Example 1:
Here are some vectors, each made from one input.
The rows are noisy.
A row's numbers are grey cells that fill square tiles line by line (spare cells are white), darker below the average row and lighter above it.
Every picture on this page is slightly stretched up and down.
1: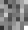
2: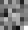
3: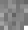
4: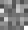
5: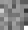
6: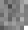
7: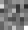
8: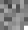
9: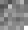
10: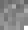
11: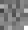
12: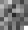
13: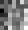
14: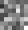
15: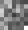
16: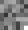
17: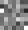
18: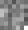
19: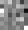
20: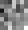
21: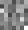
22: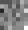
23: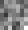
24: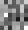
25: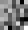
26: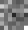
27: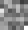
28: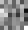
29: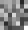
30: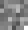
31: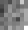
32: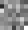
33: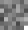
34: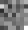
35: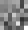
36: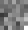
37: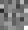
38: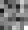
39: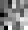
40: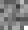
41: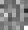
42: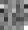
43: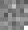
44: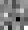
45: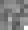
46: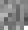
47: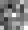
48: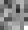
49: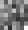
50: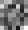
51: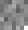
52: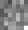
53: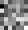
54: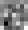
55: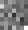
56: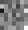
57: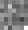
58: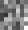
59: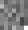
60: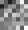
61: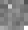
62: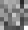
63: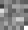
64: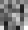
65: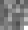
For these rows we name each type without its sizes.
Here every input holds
either a point on a line, or four true/false values.
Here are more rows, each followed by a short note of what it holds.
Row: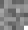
four true/false values
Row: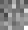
four true/false values
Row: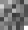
four true/false values
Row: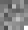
four true/false values
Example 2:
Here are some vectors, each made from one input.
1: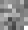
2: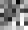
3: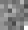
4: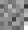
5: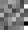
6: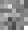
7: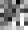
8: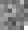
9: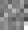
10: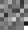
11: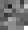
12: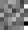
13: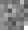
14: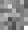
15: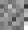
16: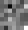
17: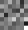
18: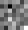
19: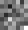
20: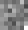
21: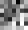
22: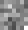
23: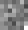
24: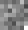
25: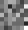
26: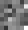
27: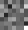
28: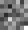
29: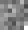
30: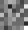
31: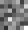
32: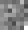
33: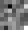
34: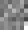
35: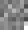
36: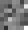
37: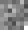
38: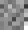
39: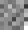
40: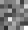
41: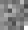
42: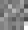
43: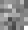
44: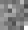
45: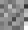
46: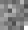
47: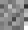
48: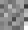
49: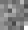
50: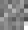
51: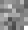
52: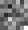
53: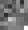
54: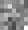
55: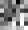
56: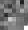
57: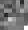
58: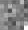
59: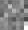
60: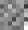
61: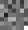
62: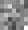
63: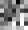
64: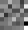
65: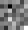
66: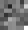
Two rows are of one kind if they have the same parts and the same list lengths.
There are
3 kinds of row.
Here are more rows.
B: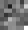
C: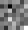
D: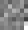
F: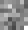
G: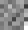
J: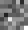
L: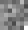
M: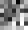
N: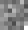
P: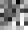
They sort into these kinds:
B, C, J
D, F, G, L, N
M, P

